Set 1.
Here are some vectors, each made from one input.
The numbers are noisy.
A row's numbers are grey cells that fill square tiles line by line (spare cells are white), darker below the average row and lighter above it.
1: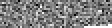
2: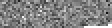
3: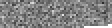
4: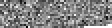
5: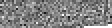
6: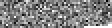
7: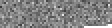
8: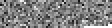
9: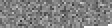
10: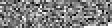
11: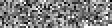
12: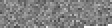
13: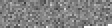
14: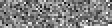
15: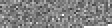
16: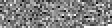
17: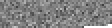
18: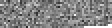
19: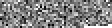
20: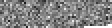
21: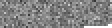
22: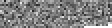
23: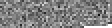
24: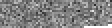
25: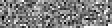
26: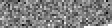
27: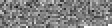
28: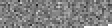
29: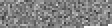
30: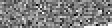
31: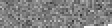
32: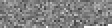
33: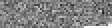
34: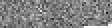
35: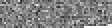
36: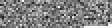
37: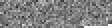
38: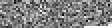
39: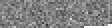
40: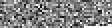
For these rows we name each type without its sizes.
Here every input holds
a point on a line, together with either a point on a circle, or a fixed value.
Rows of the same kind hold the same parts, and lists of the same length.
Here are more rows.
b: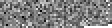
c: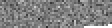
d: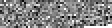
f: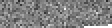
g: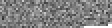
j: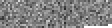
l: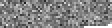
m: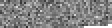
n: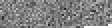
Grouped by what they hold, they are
b, c, f
d, g, j, l, m, n

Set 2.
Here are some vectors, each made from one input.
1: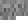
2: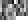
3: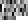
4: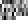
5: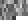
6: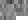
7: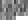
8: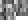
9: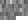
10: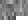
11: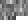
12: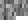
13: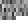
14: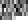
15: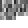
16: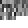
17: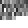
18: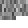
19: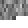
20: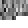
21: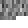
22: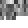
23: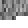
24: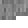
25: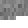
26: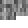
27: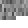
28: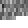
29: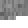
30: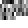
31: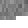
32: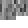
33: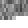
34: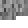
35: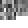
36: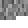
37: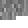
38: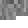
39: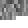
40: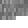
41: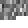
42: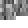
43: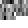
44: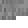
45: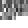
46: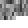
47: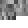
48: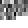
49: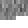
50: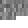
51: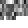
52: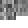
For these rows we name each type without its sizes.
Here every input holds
a point on a line and a true/false value.
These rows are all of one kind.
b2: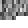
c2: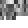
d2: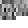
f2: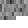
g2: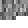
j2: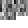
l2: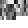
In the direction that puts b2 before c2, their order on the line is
d2, j2, g2, b2, l2, c2, f2.
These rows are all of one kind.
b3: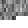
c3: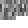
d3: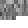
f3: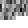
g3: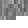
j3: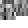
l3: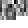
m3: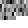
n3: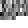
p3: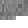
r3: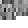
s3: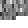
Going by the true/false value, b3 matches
m3 and r3.
